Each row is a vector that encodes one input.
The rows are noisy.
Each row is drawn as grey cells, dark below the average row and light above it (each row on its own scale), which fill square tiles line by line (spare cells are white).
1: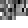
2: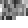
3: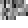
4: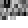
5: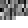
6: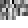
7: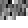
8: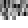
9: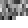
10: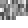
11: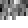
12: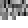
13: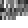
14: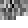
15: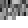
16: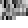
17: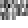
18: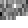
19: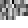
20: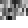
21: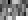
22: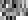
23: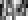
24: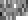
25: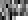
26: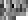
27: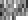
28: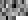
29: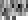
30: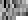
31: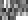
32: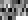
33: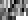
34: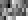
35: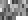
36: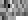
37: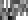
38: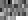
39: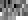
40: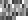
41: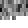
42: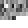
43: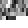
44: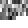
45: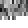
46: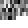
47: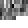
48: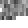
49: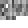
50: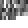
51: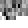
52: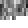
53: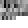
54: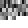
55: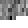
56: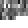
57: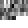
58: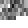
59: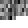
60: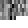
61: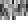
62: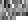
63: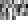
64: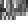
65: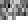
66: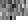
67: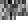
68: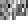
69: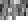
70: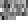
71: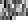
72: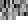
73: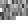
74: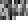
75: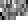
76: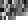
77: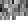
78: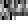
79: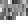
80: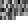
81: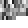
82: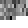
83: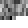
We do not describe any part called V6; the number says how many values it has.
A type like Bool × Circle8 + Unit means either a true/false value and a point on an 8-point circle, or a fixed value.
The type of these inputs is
Bool × (Line4 + V6).
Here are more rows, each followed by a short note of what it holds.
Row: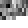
a point on a 4-point line and a true/false value
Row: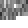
a point on a 4-point line and a true/false value
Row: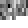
a point on a 4-point line and a true/false value
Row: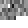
a true/false value and a value of V6
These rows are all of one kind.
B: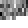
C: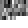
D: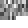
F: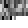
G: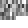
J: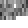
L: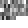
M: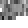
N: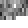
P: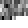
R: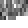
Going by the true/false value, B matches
F, J and N.
